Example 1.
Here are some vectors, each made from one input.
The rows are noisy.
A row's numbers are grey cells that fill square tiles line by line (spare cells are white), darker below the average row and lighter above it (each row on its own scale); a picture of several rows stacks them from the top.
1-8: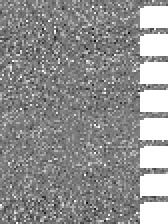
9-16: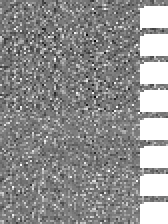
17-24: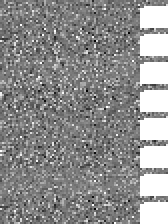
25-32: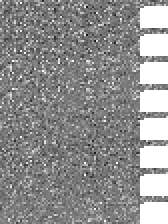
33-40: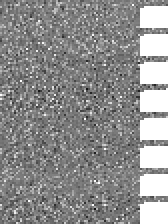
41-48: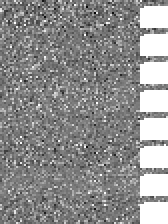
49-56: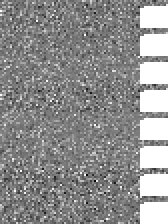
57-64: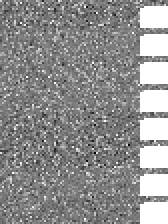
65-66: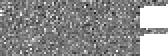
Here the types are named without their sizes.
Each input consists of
either a label, or three true/false values.
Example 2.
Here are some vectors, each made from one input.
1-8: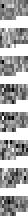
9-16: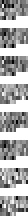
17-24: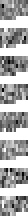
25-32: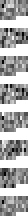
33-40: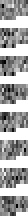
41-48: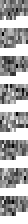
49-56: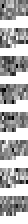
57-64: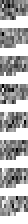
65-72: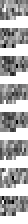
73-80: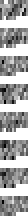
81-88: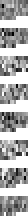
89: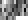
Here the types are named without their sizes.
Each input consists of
a list of points on a line.
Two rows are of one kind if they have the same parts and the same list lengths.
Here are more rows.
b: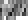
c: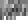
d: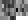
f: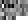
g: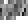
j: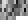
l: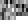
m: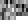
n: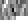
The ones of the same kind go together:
b, c, g, j, n
d, f
l, m

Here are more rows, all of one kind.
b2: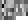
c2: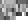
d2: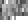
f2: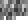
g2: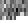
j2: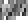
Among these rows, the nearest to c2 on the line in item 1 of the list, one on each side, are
b2 and d2.
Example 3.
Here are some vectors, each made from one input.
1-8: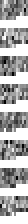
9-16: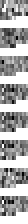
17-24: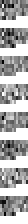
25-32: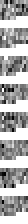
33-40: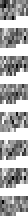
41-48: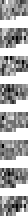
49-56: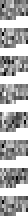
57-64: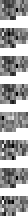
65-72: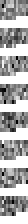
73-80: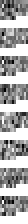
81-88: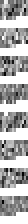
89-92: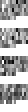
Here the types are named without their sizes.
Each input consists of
a list of points on a line.
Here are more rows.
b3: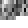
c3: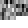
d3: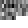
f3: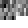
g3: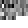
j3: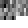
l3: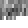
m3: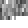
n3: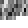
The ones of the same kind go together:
b3, l3, m3, n3
c3
d3, f3, g3, j3

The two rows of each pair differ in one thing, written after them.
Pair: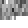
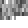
the place on the line in item 2 of the list
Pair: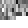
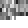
the place on the line in item 2 of the list
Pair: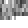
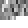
the place on the line in item 2 of the list
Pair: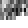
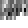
the place on the line in item 2 of the list
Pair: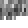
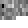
the place on the line in item 1 of the list
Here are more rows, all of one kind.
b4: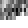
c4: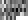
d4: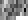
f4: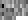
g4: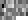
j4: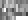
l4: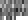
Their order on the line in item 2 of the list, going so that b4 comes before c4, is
b4, c4, d4, f4, j4, g4, l4.
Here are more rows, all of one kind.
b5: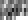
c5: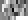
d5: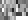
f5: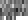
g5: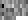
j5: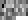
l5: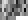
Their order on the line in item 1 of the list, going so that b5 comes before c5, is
f5, b5, l5, c5, d5, j5, g5.
